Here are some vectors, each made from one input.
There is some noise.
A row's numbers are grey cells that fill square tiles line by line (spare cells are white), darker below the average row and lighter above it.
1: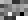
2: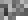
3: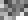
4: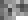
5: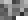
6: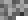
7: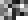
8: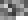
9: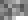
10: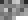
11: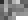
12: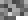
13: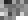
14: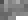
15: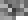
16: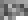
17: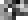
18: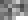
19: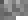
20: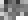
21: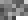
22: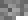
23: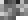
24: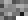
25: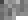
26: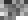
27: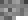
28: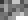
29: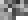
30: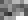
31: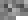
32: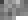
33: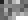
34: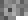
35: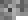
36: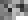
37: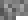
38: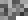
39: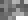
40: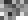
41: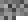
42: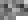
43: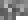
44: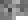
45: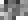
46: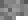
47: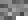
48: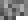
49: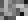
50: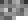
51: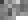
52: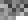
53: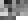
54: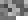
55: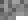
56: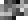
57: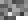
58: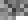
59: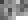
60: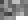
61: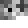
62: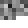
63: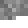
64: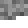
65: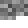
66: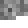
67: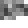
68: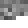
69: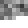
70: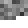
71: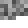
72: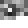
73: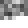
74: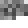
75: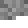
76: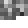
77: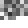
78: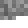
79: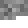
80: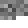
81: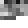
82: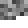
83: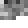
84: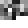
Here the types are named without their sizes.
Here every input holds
a point on a line.
